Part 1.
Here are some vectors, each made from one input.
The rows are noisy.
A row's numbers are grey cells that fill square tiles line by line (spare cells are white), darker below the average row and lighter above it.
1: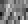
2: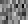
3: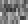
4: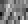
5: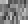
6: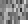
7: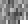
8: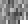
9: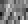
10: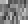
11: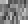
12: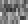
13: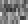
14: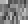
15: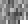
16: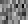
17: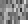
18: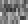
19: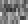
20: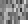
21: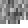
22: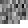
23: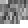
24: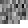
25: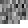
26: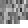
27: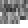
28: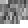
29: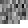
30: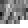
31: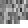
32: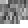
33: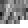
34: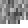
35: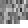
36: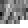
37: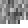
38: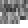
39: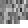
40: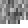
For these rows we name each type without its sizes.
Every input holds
a point on a circle.
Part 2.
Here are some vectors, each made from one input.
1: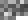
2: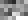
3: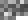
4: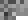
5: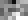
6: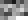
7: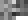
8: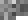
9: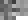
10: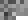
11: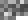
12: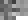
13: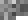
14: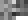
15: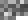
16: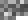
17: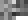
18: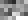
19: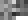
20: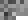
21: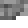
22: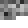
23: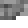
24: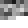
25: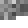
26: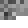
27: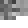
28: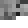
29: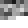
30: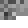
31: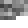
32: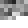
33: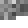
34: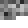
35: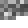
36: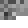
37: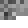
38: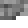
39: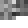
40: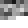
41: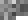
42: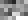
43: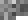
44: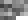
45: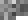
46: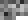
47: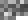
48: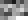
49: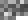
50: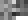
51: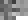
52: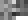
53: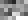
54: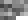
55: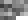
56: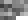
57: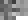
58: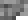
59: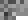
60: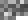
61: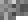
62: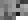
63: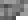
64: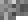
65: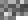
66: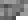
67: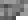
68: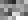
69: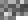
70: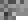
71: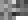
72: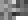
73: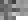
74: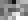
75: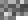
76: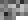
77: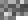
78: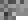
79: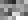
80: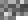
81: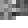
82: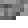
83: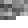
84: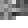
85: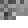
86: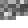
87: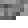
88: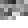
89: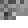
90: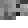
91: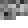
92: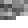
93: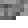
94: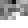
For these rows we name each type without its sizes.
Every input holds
a point on each of two lines.
